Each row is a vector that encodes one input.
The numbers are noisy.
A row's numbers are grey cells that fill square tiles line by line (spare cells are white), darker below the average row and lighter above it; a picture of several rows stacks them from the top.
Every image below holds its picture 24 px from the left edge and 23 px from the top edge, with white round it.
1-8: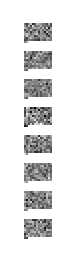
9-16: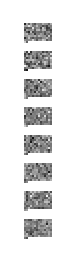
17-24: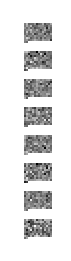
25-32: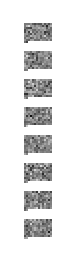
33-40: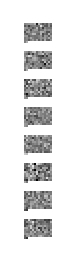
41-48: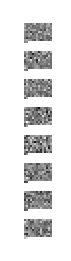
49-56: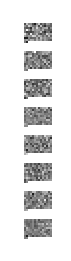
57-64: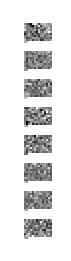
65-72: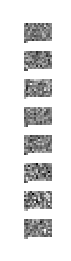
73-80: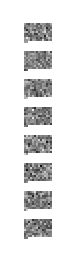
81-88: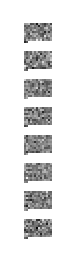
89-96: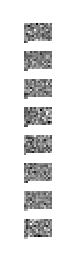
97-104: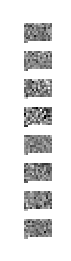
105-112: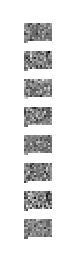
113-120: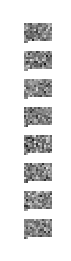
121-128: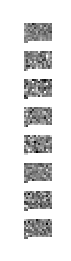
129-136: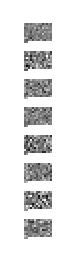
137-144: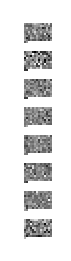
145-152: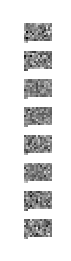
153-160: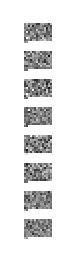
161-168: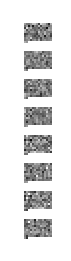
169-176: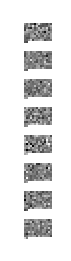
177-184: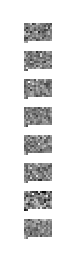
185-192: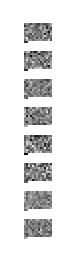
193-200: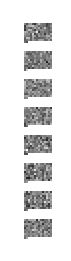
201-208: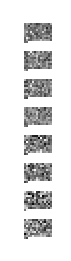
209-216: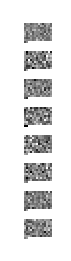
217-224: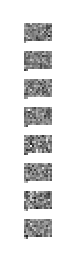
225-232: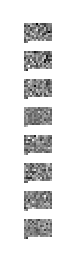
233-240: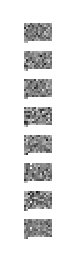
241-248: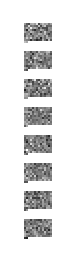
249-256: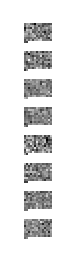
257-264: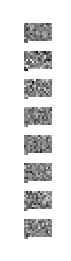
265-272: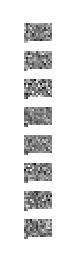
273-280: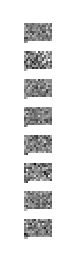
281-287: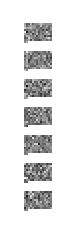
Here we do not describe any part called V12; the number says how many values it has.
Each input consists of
a point on a 17-point circle, together with either a point on an 8-point line, or a value of V12.
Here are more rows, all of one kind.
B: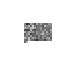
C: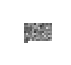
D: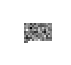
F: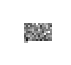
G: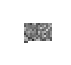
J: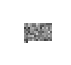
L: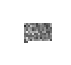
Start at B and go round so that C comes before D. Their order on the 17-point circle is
B, C, J, L, F, G, D.
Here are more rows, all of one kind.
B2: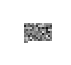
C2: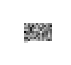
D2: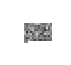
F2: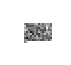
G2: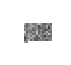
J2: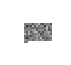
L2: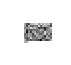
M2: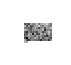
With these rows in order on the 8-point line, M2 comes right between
C2 and L2.
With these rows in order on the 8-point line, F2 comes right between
D2 and J2.
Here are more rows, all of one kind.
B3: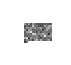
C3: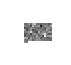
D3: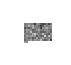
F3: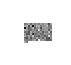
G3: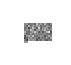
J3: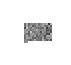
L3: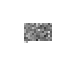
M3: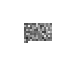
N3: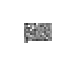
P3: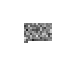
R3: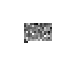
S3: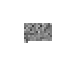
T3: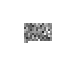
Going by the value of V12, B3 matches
D3, J3 and L3.
